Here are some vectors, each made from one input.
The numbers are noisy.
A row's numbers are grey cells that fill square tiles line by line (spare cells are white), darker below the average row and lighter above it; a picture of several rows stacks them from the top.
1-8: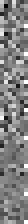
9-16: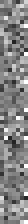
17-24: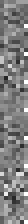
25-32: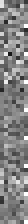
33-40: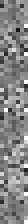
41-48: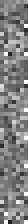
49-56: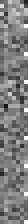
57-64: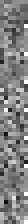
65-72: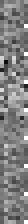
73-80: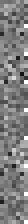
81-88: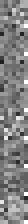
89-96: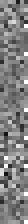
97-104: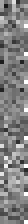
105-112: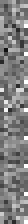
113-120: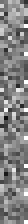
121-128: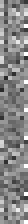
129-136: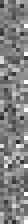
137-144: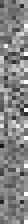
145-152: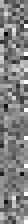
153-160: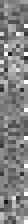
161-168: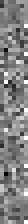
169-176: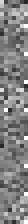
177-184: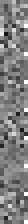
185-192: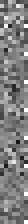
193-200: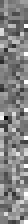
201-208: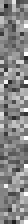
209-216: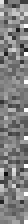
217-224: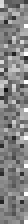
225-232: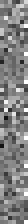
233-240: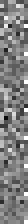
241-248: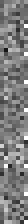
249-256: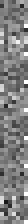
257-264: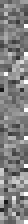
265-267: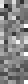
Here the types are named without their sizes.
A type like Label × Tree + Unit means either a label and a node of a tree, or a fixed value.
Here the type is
Bool × (Tree + Unit) + Line.
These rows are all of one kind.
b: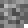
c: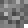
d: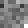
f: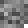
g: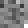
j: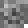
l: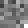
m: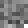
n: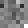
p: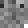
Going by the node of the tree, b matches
g, j, n and p.
